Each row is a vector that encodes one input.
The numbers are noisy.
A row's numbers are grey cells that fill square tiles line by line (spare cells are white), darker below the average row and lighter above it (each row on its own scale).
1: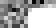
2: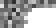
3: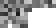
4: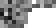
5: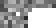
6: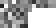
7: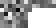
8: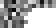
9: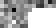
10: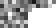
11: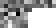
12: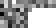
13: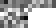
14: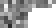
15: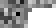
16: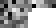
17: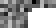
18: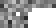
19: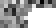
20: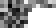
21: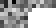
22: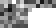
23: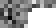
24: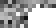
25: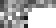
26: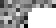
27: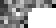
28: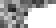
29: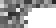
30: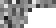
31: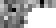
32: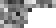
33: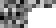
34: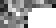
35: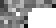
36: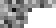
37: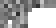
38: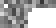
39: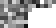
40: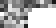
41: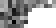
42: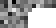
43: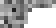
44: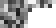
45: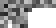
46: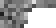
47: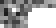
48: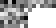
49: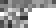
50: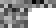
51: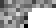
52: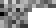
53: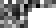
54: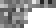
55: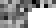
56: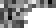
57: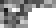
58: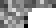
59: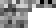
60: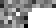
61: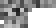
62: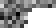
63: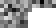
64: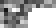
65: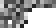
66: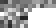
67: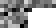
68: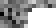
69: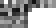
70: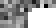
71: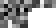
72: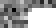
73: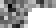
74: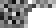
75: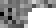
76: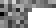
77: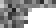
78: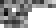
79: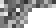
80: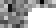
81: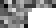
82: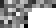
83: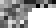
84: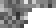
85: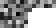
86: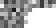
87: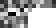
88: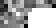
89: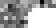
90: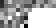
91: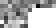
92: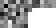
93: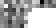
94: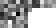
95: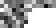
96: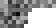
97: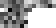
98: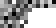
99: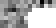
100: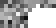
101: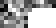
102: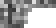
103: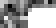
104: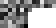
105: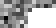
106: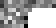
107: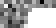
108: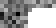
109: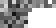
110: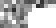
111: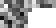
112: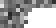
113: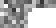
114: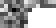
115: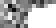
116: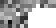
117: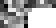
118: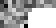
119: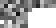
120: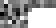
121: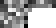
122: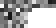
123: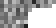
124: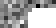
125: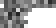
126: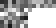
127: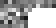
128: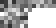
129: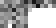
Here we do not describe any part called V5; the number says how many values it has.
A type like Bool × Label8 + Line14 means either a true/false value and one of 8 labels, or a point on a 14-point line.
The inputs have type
List3(Bool × V5).
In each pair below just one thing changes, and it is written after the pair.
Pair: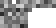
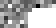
the value of V5 in item 1 of the list
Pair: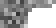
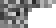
the true/false value in item 1 of the list
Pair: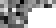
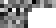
the true/false value in item 1 of the list
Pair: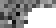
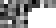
the true/false value in item 1 of the list
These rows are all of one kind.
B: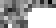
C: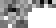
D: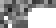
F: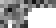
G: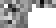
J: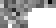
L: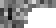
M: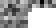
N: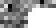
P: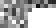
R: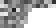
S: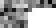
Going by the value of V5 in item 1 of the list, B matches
D, F, N and P.
